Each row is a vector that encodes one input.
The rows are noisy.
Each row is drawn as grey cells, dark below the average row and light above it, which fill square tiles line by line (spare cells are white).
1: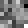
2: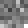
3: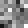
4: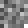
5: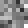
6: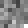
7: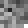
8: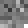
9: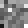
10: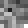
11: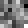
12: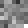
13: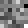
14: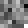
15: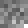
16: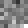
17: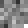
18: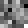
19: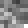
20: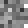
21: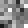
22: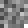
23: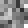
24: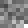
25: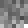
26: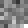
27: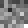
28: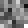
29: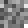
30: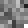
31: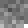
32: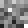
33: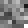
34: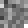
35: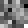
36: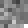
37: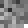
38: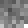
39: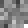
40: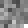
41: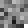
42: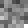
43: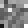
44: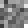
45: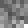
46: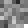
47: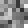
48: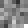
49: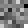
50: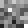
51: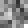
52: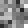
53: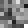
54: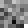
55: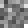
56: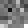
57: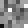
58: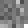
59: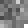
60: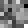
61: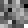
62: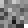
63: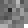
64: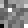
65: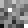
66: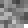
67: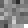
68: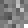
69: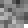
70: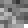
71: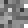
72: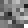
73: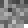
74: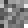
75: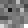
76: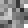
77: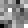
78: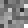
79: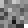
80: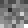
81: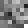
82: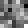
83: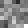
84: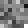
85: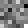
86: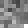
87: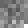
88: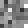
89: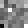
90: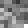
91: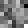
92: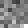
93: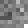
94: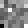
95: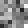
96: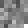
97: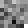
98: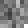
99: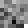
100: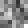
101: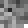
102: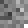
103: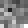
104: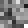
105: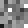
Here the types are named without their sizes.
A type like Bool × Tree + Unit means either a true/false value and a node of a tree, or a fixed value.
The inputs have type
Line × Tree × (Tree + Unit).
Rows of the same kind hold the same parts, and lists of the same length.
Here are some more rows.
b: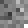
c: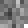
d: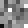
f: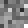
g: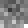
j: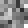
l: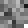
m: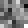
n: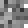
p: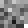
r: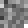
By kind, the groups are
b, c, g, l, m
d, f, j, n, p, r

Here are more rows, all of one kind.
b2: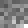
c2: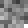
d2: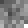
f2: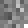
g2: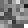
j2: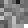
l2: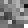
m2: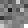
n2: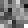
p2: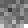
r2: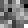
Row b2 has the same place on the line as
d2 and p2.
